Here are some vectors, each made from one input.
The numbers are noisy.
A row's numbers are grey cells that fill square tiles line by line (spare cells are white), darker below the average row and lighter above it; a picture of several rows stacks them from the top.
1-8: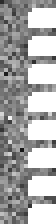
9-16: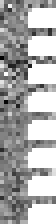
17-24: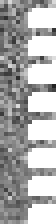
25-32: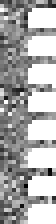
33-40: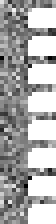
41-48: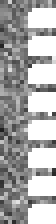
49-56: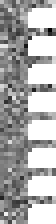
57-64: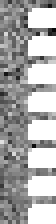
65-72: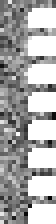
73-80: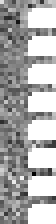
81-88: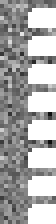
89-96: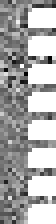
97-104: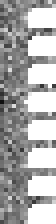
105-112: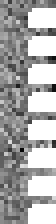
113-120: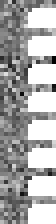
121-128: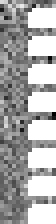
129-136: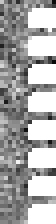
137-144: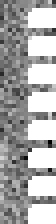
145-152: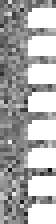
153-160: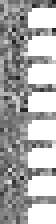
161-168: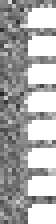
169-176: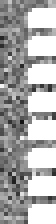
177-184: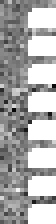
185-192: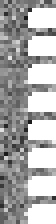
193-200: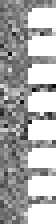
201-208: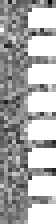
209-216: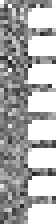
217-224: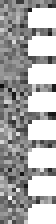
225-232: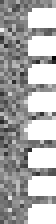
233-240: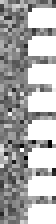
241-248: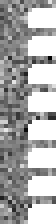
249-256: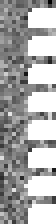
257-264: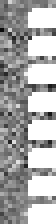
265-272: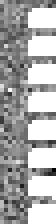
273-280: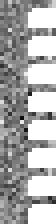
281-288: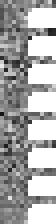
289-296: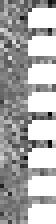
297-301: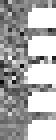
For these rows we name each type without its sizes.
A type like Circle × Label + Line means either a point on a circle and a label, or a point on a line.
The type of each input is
Bool × Bool × Bool × Bool + Tree × Tree + Unit.
